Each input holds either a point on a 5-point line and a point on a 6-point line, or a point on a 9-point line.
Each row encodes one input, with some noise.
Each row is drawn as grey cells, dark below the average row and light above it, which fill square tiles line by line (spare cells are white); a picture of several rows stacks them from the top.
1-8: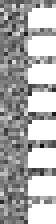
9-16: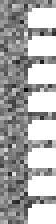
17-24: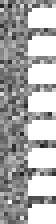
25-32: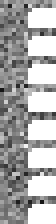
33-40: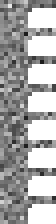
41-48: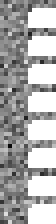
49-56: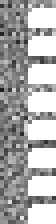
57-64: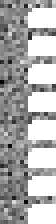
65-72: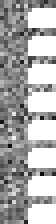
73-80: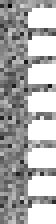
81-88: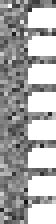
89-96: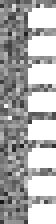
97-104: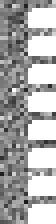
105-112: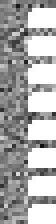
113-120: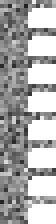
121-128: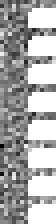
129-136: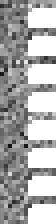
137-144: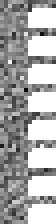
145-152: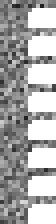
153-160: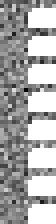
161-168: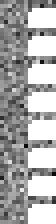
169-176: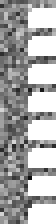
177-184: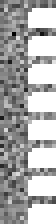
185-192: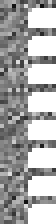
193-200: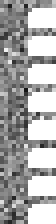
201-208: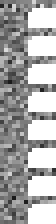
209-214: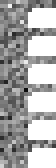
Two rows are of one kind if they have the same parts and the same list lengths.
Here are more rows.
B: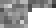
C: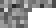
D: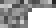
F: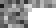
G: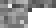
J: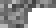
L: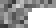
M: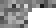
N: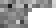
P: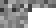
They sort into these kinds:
B, C, D, G, J, M, P
F, L, N

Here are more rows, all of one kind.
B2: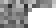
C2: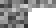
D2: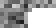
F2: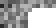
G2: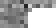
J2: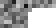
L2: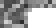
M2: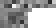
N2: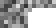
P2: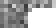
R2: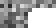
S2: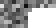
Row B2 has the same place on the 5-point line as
G2 and P2.
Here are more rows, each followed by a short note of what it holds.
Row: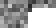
a point on a 9-point line
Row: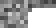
a point on a 9-point line
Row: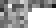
a point on a 9-point line
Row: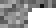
a point on a 9-point line
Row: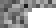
a point on a 5-point line and a point on a 6-point line
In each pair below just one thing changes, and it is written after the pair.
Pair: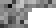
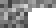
the place on the 5-point line
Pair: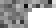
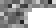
the place on the 6-point line
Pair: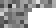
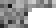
the place on the 6-point line
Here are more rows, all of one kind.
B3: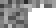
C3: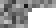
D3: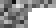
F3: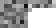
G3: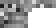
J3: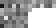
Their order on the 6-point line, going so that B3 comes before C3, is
G3, J3, B3, F3, C3, D3.
